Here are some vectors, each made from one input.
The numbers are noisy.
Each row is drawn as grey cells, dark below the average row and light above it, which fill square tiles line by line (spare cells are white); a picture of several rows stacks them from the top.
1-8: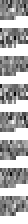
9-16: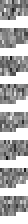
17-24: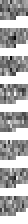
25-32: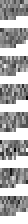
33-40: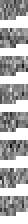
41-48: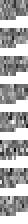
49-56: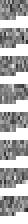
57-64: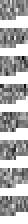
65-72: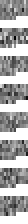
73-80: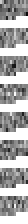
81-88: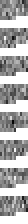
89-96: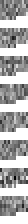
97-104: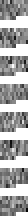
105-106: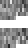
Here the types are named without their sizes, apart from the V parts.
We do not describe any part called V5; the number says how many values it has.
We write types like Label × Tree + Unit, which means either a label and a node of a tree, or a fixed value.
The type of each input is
List(Label × V5).
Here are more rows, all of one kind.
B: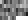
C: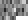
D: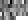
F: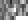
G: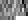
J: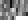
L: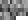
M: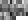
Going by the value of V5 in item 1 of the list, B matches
L and M.
